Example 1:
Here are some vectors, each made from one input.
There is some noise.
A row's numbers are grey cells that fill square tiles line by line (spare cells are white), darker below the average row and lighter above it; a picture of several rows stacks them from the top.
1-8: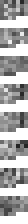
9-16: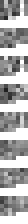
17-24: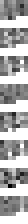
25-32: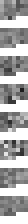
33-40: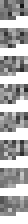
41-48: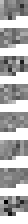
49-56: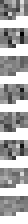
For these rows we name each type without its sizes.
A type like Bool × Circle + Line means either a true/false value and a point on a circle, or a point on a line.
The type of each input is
Label.
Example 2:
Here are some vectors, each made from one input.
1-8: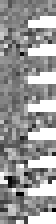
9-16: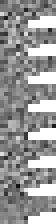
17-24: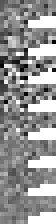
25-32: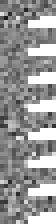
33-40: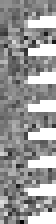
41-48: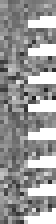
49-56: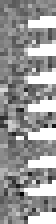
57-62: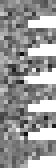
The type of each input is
Line6.
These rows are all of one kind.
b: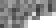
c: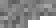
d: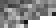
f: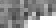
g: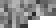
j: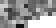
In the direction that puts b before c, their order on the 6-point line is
b, f, c, d, j, g.
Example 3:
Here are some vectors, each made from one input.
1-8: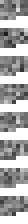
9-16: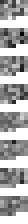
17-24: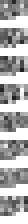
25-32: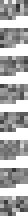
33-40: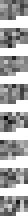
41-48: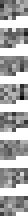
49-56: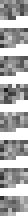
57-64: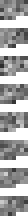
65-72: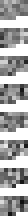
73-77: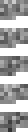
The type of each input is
Label8.
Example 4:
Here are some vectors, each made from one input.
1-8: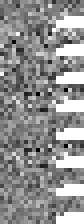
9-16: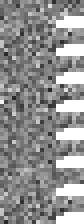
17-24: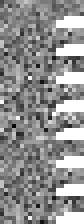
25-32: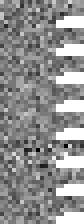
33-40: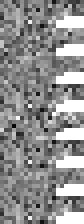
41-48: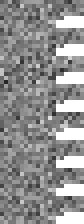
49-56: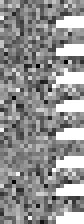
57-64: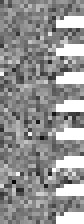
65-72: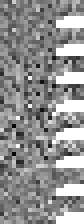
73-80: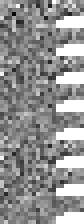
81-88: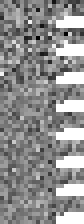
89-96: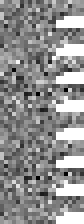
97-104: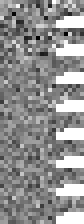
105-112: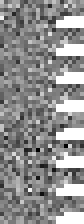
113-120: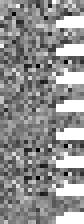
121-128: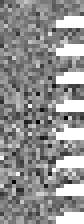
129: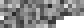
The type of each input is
Line10.
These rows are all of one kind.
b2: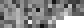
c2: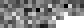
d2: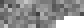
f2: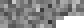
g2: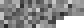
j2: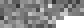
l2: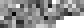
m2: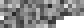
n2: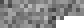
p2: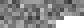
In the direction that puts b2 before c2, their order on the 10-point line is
l2, m2, g2, f2, n2, d2, p2, j2, b2, c2.
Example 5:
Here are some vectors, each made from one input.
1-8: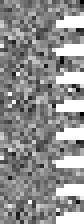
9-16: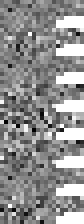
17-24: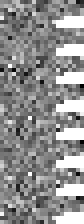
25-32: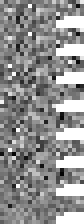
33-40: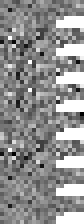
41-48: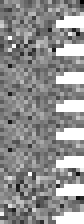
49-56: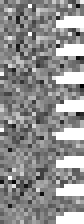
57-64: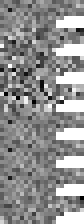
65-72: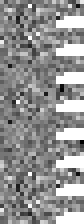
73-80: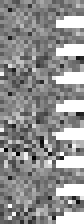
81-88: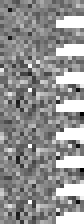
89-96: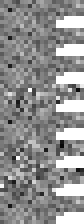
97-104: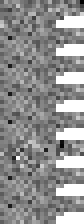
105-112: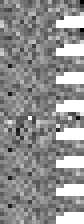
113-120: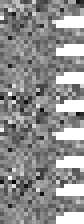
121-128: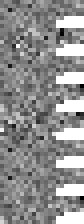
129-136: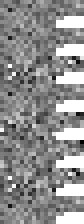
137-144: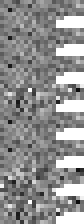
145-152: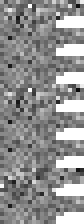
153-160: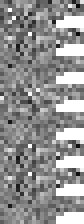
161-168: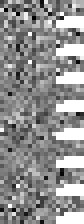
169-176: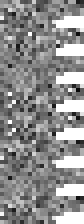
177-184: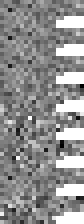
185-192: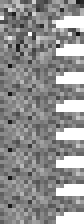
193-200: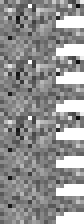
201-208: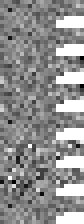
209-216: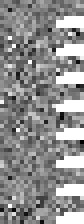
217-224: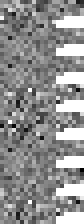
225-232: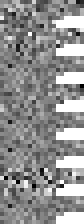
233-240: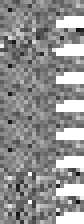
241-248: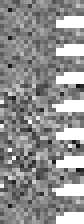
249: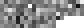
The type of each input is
Circle8 + Unit.
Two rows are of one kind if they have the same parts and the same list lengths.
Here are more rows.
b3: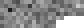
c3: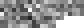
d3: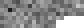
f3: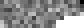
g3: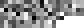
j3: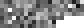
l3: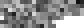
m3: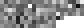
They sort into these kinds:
b3, c3, d3, f3, j3, l3, m3
g3

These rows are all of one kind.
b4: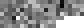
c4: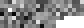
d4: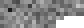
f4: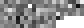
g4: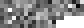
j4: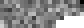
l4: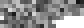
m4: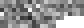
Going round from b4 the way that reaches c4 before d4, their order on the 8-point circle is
b4, m4, f4, g4, c4, l4, j4, d4.
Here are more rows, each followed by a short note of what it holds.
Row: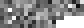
a point on an 8-point circle
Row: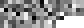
a fixed value
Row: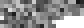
a point on an 8-point circle
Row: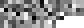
a fixed value
